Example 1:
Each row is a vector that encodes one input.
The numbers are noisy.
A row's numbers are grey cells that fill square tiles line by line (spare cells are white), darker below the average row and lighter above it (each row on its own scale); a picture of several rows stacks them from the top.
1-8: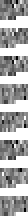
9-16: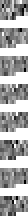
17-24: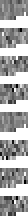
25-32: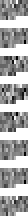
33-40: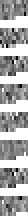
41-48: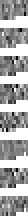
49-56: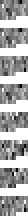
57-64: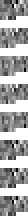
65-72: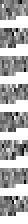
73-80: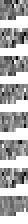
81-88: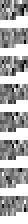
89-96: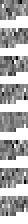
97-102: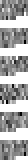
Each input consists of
either a fixed value, or three true/false values.
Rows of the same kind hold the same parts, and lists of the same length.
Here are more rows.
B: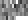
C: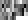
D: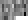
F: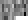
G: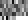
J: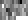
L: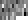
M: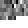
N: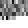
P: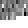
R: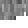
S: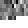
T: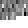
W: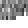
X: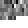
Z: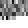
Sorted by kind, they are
B, C, D, F, J, L, M, P, R, S, T, W, X
G, N, Z

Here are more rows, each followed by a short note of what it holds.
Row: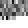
a fixed value
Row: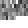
three true/false values
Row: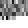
a fixed value
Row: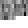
three true/false values
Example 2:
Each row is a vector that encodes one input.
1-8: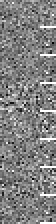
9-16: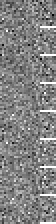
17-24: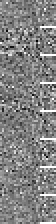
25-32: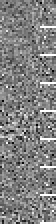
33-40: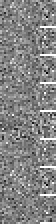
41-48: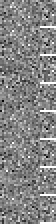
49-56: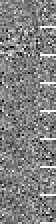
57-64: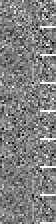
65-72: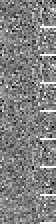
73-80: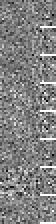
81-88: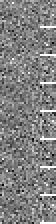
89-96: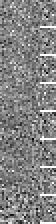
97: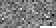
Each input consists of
either a point on a 16-point circle, or a fixed value.
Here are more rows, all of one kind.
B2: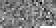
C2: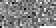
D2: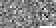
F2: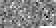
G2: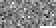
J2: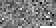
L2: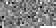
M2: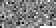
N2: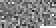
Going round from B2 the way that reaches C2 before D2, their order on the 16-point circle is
B2, J2, M2, L2, C2, D2, F2, G2, N2.
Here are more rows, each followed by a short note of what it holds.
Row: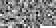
a fixed value
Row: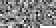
a fixed value
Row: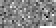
a point on a 16-point circle
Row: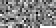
a fixed value
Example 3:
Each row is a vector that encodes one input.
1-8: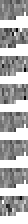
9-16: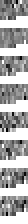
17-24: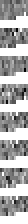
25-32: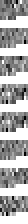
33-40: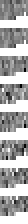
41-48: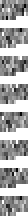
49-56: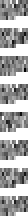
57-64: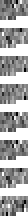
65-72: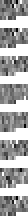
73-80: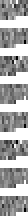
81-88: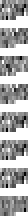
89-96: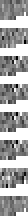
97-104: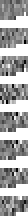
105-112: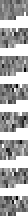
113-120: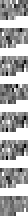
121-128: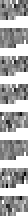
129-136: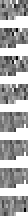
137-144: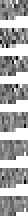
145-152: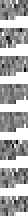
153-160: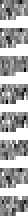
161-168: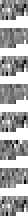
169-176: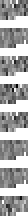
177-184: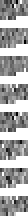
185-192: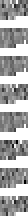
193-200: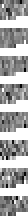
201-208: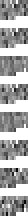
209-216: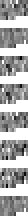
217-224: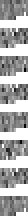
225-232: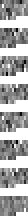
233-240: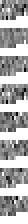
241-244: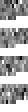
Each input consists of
either a fixed value, or three true/false values.
